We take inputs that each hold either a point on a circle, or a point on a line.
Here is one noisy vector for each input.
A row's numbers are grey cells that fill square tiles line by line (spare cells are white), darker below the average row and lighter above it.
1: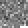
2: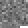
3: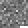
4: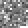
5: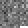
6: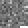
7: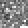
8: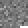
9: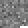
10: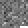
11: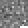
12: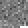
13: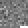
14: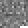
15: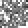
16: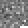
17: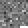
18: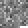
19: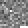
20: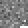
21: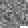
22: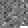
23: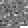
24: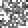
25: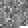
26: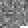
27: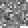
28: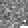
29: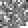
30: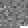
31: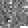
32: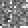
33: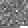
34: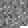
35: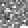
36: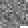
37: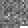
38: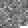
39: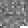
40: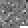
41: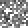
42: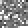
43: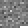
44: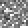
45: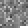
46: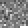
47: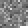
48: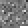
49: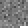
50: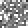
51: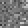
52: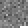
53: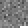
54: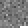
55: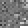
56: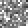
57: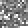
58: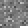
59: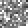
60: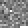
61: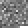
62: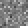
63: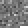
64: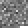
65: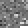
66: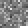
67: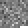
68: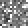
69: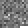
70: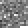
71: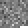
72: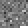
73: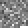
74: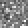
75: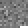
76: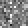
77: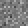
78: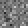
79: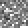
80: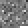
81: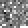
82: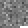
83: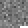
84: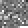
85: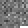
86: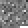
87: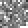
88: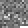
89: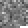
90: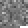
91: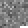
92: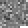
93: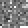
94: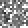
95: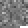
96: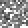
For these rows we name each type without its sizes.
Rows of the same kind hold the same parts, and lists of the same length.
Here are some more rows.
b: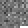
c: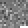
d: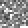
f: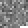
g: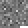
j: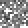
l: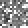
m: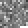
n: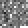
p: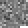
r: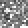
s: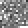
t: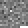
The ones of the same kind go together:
b, g, l, n, s
c, d, f, j, m, p, r, t

